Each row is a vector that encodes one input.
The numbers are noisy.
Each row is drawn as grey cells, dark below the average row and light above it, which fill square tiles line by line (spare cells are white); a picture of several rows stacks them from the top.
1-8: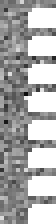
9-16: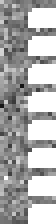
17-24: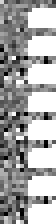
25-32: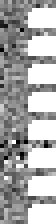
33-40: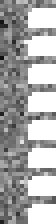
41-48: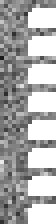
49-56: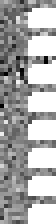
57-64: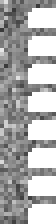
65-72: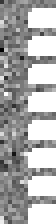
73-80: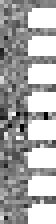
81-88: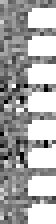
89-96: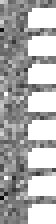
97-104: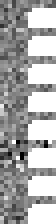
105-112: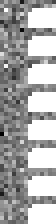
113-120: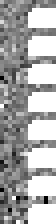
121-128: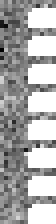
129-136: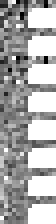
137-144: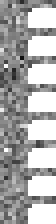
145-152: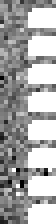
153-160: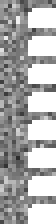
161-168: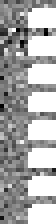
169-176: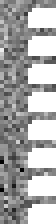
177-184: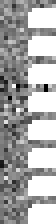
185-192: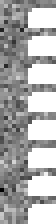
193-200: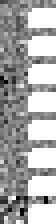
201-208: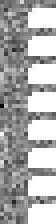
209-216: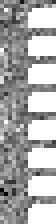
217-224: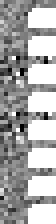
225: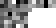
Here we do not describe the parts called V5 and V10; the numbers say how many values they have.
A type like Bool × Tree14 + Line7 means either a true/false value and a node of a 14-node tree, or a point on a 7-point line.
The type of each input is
Bool × (Circle8 + Unit) × V10 + V5.
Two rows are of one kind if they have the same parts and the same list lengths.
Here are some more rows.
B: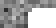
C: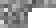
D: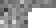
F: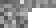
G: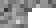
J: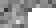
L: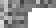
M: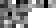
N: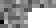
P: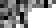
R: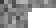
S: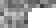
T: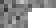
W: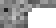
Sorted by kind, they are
B, D, F, G, J, N, R, S, T, W
C, L
M, P

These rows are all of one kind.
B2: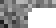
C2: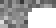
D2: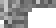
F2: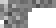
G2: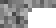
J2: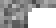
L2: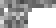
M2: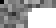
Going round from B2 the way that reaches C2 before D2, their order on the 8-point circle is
B2, J2, F2, L2, C2, M2, D2, G2.
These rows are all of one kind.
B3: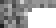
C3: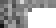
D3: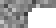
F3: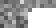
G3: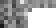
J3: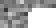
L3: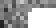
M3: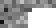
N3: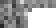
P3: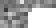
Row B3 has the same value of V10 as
C3, F3, G3 and N3.
